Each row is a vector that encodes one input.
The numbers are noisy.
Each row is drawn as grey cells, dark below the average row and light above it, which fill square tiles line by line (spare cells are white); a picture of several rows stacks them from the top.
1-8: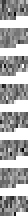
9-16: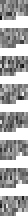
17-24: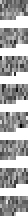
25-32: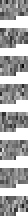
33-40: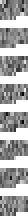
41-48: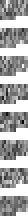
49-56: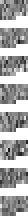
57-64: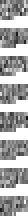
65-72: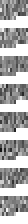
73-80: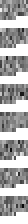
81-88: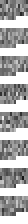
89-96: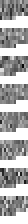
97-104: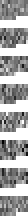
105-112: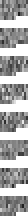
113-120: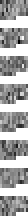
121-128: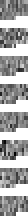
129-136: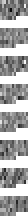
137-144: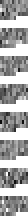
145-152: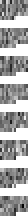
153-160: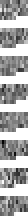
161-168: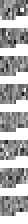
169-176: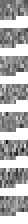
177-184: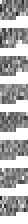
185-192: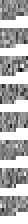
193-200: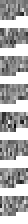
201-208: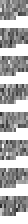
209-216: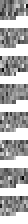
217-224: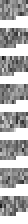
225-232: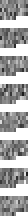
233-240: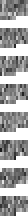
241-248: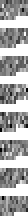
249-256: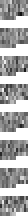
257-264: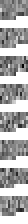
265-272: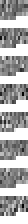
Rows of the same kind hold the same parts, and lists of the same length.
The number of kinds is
2.
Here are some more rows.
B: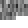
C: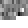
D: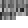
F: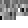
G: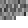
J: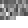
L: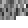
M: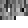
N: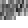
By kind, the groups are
B, D, F, G, J, L, M, N
C

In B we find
a point on an 18-point line and a node of a 20-node tree.
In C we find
a node of an 11-node tree.
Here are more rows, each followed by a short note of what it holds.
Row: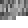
a node of an 11-node tree
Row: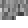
a node of an 11-node tree
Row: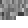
a node of an 11-node tree
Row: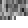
a point on an 18-point line and a node of a 20-node tree
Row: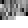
a point on an 18-point line and a node of a 20-node tree
